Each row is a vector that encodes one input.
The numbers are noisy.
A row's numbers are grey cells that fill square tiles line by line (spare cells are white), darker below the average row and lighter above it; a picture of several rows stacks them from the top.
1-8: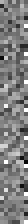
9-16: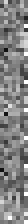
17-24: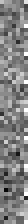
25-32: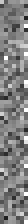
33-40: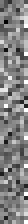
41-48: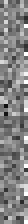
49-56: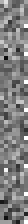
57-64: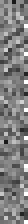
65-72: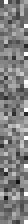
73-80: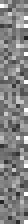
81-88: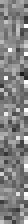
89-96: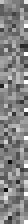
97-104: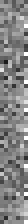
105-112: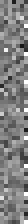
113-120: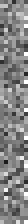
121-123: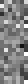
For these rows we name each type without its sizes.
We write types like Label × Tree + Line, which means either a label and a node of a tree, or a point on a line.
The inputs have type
Bool × Bool × Bool × Bool + (Circle + Unit) × Line.
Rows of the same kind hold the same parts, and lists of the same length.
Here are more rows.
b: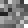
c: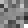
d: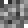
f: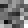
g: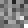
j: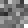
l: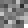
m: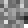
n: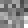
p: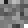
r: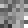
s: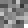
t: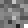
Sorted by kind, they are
b, c, d, f, j, m, p, t
g, l, s
n, r

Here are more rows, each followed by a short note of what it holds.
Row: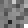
four true/false values
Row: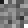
four true/false values
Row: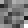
four true/false values
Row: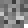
a point on a line
